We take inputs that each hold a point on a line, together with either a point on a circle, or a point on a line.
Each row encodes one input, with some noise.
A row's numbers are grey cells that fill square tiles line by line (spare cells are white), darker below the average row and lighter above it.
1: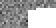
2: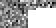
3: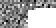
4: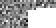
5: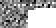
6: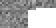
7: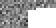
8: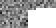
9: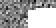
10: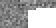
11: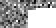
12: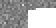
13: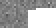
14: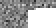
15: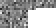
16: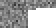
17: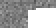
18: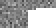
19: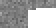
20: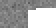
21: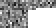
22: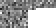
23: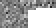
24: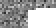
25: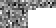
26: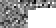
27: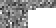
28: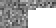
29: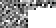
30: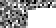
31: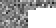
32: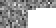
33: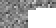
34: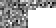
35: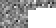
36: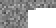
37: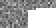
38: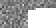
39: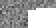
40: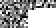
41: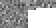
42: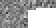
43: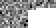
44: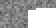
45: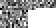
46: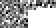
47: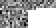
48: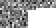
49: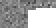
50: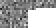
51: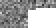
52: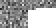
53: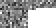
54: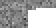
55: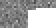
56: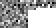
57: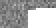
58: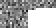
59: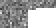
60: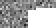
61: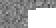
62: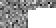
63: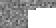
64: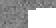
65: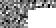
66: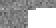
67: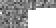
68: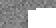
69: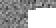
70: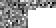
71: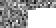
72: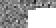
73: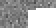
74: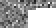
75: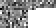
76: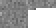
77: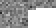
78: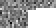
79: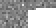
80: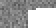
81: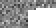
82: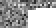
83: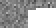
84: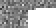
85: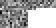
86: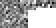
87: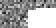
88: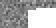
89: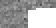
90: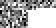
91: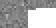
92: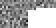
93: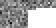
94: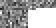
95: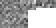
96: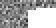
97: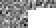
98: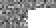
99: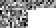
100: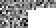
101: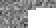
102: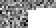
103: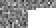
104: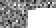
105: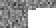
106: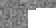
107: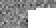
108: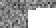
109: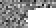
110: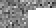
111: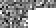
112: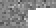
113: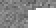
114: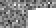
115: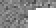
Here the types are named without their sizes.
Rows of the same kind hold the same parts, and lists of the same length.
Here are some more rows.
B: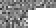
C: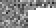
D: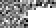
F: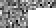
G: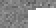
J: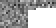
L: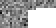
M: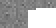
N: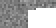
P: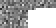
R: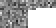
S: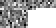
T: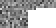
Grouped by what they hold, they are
B, D, F, L, P, S
C, G, J, M, N, R, T

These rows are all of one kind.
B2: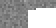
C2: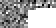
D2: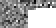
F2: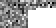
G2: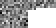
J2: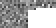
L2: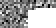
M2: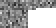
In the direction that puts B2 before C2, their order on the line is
D2, G2, M2, F2, L2, B2, C2, J2.
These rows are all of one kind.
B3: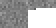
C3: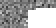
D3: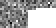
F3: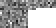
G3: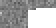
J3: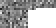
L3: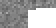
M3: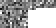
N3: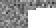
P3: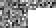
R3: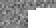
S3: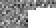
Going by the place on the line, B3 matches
F3 and G3.
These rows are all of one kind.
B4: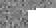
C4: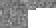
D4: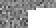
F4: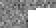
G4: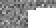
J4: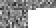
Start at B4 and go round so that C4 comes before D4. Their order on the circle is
B4, J4, G4, F4, C4, D4.
